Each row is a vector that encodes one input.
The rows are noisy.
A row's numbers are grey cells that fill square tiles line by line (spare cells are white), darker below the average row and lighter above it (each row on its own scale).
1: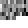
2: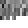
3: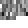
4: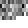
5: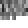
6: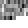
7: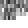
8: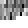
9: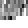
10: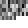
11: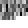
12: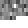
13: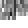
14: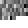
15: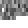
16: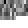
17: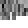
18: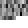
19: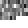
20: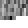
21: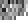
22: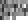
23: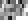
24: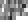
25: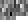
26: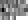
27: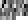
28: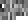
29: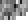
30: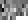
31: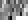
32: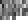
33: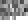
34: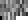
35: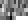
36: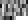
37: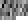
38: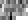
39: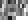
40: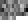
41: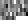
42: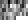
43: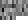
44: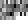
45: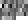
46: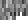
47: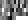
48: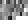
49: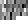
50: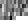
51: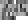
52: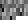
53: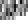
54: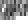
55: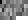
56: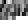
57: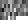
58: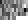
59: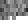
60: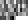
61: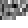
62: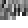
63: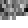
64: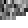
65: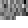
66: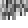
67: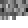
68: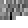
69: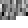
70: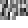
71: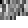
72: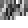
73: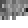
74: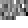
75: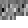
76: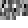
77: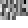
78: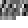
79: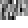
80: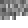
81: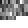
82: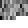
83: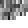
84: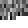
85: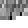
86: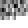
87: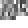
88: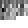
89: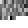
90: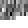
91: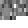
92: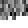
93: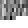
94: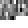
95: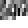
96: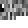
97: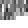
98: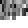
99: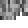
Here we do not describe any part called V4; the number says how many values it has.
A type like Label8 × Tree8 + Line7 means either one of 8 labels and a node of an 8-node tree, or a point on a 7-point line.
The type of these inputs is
Bool × (Line5 + List2(V4)) + Line3 × Line3.
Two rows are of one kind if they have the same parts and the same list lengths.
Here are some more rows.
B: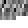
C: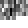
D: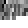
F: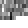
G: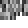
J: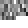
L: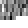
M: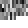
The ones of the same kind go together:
B
C, F, L
D, G
J
M

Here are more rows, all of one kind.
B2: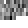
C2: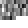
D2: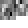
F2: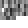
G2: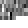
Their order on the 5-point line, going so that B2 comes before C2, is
B2, C2, G2, F2, D2.
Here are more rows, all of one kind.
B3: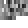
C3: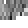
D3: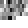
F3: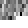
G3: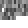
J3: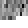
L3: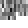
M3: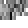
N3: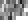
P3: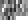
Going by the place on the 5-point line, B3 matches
C3, F3, G3 and L3.
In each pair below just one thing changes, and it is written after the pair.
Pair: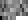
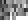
the true/false value
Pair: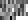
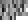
the value of V4 in item 2 of the list
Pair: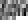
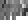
the value of V4 in item 1 of the list
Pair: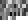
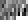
the value of V4 in item 1 of the list
